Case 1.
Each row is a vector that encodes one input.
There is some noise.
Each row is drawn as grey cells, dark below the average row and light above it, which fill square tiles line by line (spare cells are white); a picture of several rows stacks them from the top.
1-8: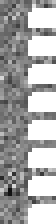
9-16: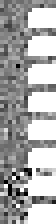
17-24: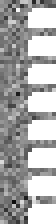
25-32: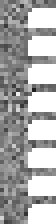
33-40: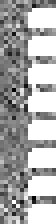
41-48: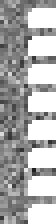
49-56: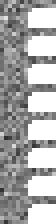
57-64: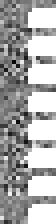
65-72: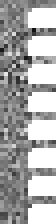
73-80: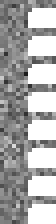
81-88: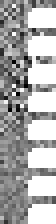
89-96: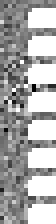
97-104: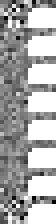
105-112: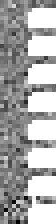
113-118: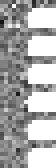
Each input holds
three true/false values.
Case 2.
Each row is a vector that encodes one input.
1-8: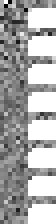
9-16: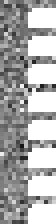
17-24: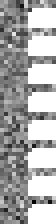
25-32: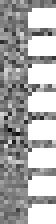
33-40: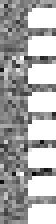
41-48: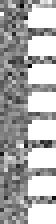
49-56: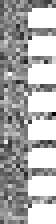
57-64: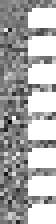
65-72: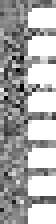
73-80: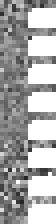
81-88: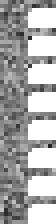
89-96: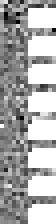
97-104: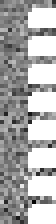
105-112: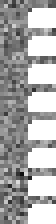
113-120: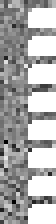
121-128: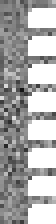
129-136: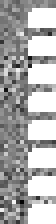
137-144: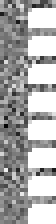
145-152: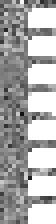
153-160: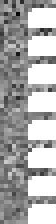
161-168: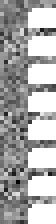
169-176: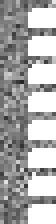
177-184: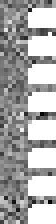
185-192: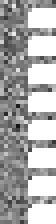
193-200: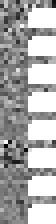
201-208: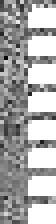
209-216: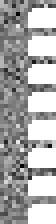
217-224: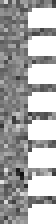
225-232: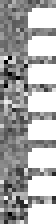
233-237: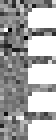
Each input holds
a point on an 11-point line.
